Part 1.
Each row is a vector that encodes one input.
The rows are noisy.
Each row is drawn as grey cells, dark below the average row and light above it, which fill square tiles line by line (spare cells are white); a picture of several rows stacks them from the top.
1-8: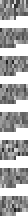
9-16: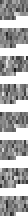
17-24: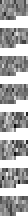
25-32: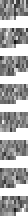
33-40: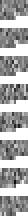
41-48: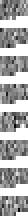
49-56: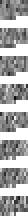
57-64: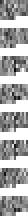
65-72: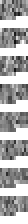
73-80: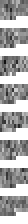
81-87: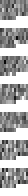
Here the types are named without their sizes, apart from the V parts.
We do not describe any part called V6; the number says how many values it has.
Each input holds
either a point on each of two circles, or a value of V6.
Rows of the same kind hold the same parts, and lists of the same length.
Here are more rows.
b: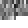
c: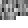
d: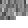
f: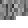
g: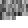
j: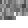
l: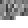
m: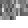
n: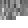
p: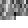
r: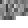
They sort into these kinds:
b, c, g, p
d, f, j, l, m, n, r

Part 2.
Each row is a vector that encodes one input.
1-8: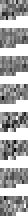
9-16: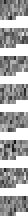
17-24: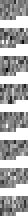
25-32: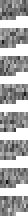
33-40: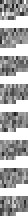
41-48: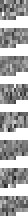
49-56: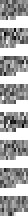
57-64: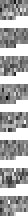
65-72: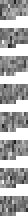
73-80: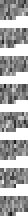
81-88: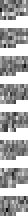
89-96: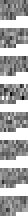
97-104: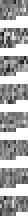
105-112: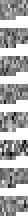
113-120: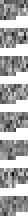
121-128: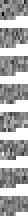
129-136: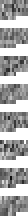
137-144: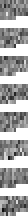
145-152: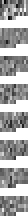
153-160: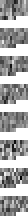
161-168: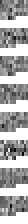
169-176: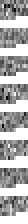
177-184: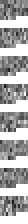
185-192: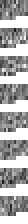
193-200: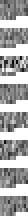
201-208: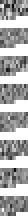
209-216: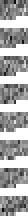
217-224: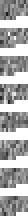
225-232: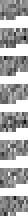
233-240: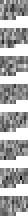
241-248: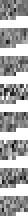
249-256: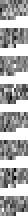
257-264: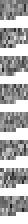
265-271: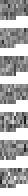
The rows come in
3 kinds.
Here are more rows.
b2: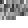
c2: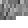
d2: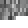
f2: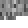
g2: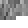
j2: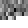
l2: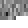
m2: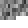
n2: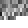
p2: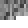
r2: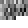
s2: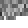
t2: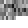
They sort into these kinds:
b2, r2
c2, d2, f2, g2, l2, n2, s2
j2, m2, p2, t2

